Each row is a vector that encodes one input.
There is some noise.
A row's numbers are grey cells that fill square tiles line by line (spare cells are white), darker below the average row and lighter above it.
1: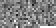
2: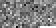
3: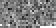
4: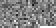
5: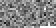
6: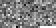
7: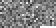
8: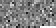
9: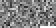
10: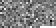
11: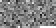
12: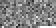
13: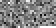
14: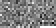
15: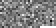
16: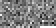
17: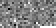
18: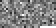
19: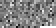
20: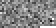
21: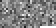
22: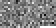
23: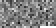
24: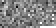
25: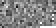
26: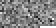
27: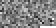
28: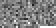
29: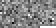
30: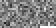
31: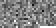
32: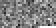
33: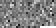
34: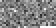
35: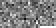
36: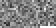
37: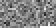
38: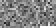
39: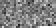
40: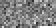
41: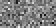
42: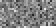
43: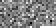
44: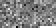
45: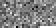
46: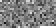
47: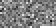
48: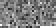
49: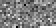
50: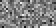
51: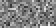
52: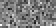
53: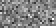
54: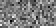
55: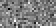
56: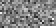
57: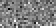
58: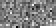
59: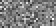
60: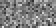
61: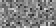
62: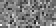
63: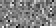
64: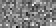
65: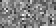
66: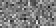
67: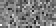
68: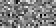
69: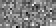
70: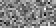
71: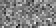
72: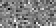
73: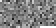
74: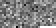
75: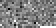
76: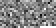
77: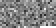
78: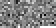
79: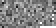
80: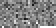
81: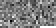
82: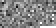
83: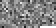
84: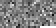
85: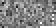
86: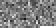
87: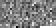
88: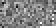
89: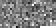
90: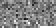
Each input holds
either one of 4 labels, or a point on a 4-point line, or three true/false values.
